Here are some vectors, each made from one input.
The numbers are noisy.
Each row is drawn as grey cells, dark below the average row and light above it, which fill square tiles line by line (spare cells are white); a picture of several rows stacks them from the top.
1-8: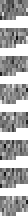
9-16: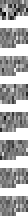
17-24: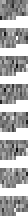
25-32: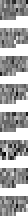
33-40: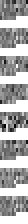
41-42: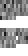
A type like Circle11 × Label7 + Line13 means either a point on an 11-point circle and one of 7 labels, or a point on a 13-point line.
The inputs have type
Bool × Label5 + Unit.
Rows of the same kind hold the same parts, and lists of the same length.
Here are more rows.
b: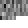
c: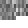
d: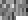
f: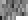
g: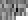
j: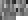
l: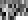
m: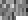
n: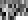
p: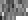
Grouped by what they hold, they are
b, c, d, f, g, j, m, p
l, n

